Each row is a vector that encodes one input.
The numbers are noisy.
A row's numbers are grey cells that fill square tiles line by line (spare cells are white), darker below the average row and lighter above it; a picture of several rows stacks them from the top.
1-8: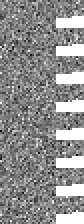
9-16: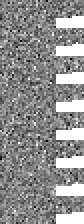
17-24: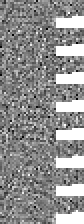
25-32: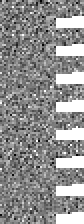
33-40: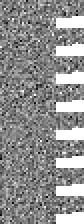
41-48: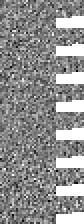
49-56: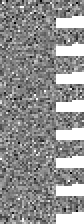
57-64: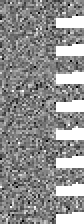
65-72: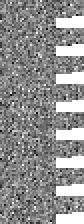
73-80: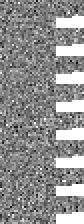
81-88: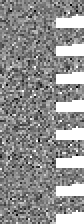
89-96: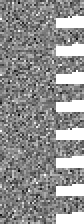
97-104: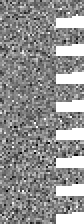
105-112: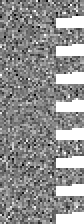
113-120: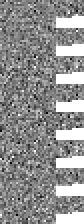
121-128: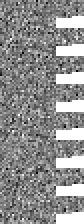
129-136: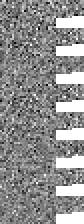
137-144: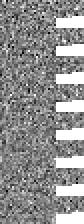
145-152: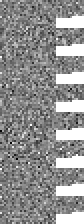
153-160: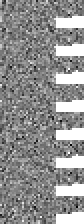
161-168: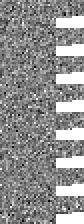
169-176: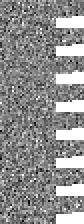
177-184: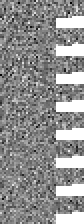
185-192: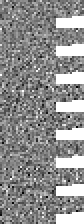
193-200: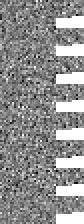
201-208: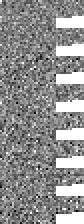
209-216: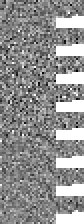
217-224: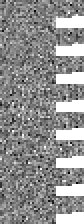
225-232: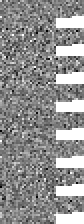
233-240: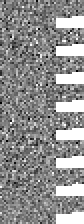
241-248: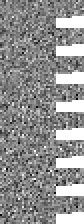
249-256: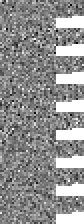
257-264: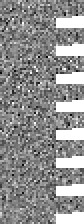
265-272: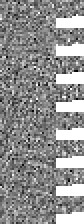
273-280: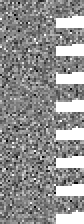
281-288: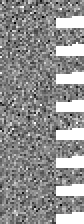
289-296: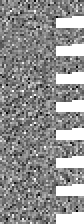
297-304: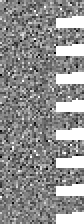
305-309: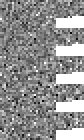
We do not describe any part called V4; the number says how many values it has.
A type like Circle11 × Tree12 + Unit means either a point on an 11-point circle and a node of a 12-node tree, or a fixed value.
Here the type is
((Bool × Bool × Bool + Unit) × V4 + Label9 × Line8) × Line8.
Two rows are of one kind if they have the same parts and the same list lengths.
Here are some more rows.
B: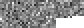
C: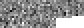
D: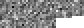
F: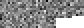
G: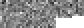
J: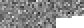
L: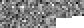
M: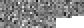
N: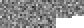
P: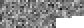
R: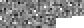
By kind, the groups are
B, L, R
C, D, F, J, M, N, P
G

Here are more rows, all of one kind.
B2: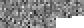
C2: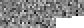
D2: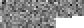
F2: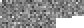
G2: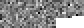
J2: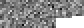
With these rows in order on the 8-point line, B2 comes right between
C2 and D2.
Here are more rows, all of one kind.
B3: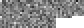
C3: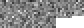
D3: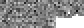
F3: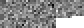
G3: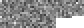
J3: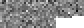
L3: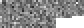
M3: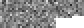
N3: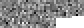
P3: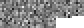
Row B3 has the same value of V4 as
C3 and F3.
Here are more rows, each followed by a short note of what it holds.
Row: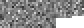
a point on an 8-point line, three true/false values and a value of V4
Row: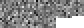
a point on an 8-point line and a value of V4
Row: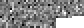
one of 9 labels and a point on each of two 8-point lines
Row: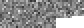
a point on an 8-point line, three true/false values and a value of V4
